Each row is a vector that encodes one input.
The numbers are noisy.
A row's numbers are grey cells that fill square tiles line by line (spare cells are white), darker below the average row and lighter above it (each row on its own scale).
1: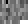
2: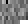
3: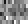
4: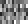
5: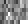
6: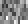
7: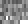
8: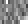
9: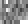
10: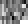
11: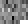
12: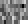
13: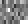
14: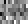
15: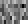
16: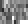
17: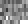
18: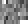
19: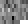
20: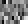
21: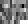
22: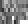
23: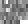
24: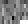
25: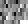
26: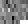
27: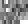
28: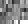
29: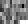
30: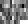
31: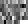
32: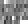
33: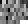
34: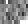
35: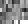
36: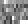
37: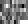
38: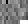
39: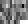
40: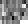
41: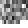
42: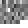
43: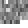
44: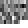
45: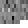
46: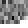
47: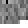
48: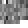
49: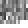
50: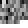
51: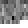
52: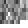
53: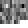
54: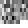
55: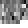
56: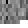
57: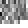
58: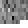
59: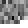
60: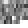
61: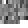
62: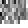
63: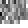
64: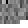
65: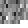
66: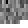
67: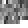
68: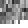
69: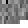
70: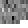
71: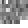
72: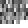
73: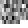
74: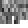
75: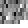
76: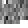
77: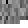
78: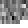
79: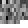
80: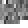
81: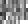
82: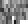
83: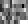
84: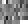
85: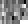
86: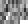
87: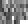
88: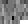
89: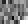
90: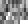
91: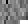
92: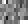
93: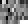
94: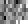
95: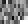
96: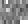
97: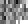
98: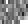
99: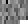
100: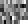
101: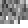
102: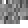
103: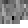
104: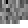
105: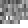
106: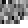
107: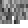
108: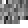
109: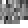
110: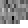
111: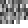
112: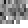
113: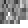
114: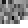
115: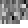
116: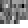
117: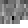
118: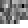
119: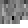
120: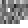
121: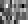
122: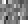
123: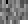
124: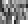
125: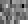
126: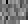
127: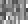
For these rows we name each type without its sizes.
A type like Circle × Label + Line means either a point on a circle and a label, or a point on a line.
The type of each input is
Bool × Bool × Bool × Bool + Label.
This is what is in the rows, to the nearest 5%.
About 25% of them hold a label. The rest hold four true/false values.
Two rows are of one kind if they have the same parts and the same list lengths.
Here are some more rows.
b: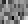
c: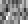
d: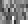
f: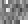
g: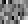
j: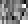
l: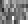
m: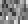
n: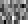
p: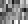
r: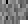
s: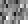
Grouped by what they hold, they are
b, d, f, g, j, l, n, r
c, m, p, s

